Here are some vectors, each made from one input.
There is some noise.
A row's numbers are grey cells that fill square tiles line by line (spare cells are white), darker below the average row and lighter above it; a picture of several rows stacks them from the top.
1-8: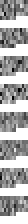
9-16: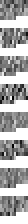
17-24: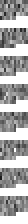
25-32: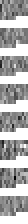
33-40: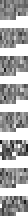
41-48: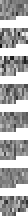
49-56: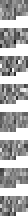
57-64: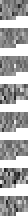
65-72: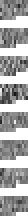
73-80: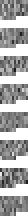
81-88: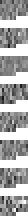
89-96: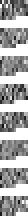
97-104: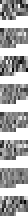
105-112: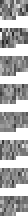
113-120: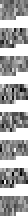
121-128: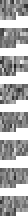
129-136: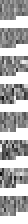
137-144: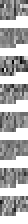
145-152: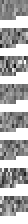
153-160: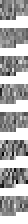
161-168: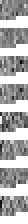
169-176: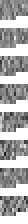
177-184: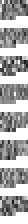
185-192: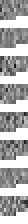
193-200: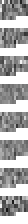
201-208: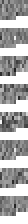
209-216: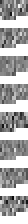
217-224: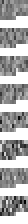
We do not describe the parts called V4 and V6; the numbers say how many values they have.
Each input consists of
a true/false value, together with either a node of a 7-node tree, or a value of V4 and a value of V6.
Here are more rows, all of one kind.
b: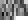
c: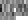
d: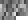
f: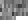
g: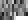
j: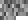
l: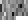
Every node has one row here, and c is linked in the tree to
b.
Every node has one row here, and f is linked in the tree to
g and l.
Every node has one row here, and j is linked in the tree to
d.
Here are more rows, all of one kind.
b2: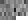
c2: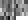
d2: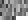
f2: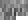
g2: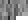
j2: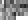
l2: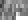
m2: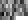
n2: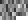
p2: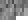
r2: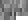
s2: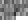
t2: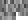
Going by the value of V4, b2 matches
c2, d2, f2 and j2.
